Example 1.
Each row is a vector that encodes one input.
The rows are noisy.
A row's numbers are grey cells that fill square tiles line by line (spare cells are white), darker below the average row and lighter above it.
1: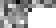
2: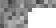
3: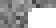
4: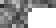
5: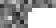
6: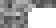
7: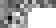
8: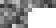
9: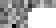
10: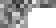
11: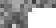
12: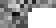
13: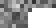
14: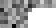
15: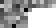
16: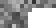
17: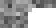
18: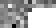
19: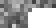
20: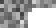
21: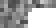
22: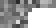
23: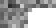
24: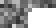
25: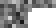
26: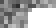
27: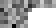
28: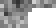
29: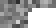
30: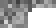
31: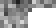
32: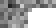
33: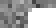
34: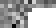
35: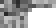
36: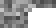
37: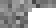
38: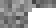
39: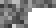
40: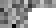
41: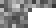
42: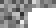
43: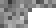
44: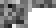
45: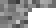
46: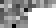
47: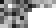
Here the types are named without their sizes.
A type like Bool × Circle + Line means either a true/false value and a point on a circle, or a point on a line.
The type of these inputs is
Line.
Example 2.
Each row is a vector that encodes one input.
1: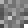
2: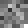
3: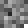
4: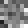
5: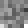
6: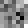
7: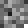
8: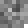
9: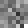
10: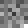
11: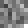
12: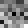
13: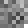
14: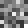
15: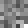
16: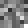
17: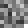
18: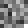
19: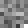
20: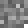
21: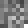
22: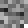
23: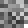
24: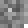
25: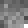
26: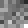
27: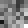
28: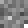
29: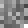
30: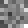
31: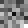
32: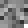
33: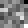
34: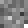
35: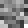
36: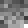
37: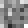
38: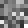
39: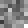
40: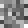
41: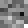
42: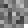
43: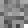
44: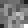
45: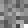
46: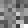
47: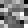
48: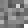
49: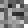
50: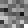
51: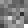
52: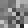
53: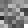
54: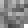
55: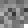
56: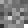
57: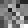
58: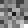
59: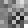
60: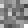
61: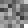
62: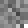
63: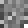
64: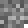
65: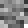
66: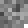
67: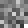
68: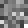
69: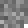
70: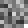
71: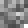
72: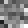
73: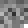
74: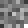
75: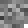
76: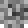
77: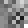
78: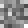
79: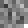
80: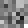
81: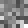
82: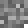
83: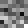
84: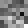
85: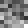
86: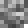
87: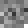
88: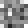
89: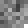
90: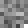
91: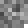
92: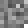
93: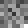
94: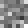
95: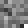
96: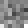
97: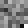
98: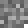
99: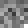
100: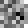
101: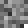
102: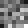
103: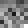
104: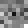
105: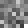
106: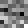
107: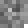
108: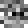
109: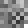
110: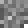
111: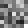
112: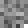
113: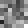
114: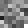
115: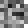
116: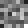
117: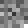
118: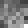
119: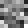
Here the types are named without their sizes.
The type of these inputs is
Tree.
